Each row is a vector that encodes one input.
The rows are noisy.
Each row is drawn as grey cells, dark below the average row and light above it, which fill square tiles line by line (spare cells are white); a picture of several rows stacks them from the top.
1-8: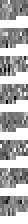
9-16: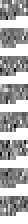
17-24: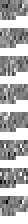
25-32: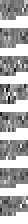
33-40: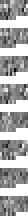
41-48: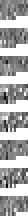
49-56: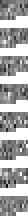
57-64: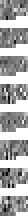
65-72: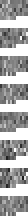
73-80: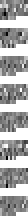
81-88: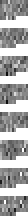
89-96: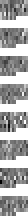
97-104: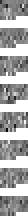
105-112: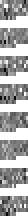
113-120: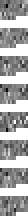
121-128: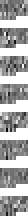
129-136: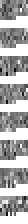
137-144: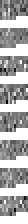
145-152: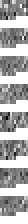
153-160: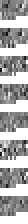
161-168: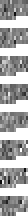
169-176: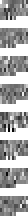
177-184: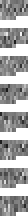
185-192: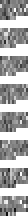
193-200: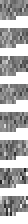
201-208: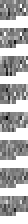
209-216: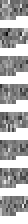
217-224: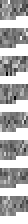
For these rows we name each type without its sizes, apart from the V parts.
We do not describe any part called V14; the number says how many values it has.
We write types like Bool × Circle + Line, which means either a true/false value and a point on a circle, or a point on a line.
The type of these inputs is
Bool × (Line + V14).
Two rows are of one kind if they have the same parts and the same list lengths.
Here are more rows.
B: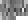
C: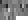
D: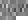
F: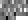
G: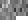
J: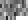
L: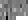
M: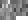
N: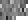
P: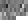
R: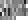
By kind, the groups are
B, C, D, G, M, P
F, J, L, N, R

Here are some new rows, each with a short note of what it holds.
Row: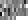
a true/false value and a value of V14
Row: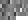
a true/false value and a value of V14
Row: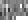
a true/false value and a value of V14
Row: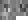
a point on a line and a true/false value
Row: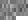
a point on a line and a true/false value
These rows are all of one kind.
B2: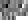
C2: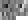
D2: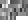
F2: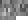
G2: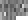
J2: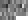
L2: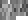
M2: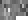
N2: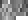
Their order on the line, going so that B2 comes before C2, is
M2, N2, L2, F2, D2, J2, G2, B2, C2.
